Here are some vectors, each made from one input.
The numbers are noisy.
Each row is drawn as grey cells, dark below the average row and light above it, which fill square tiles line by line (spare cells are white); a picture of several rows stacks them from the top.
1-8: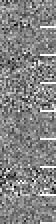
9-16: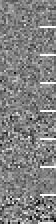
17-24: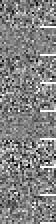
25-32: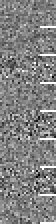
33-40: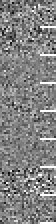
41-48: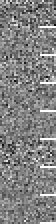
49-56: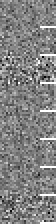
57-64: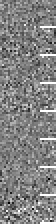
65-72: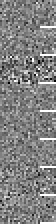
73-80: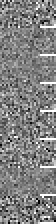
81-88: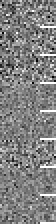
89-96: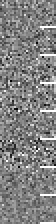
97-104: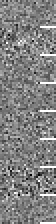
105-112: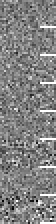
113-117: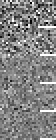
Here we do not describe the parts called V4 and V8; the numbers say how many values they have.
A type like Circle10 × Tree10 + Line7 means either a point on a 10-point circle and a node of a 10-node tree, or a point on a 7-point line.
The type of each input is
Line5 × (Line5 + V8) + V4.
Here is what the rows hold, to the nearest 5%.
About 85% of them hold a point on a 5-point line, together with either a point on a 5-point line, or a value of V8. The rest hold a value of V4.
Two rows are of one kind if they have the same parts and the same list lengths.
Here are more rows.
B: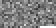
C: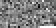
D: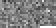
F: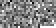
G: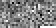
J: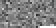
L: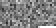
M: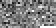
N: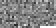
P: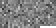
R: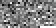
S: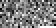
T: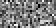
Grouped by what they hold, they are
B, C, D, J, N
F, L, P, T
G, M, R, S

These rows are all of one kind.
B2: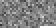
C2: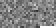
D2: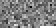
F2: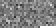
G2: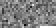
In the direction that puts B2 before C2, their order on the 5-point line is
G2, D2, B2, C2, F2.
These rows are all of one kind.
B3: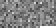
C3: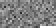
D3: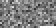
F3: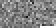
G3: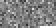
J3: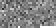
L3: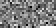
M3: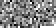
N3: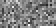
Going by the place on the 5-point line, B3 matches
G3 and L3.
